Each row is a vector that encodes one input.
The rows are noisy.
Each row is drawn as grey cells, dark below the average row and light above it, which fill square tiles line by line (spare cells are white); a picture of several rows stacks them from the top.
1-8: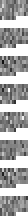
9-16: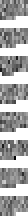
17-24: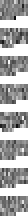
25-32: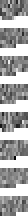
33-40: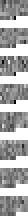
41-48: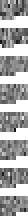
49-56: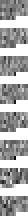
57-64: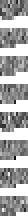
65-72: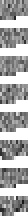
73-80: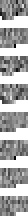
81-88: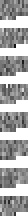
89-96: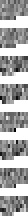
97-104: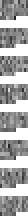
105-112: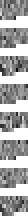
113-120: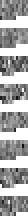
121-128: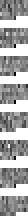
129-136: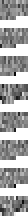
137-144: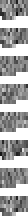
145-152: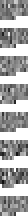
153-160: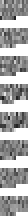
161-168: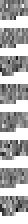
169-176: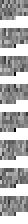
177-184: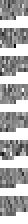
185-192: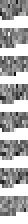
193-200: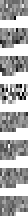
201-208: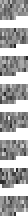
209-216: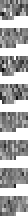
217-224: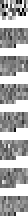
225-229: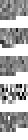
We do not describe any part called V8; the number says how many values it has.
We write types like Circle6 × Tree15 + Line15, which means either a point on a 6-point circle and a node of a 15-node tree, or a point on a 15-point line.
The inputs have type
List3(Label5 × V8).
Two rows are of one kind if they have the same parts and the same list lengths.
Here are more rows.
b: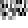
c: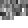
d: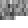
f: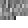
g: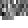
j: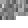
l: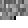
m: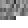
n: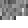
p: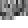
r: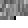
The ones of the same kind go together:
b
c, g, p
d, j, m
f, l, n, r

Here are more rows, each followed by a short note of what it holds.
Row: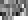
a list of one item
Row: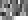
a list of one item
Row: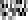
the empty list
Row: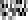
the empty list
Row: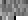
a list of two items
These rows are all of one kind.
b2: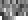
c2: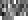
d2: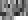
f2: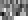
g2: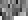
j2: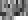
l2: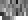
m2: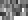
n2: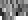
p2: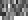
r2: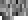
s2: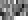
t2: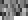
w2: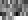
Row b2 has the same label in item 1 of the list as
c2, f2, n2 and s2.
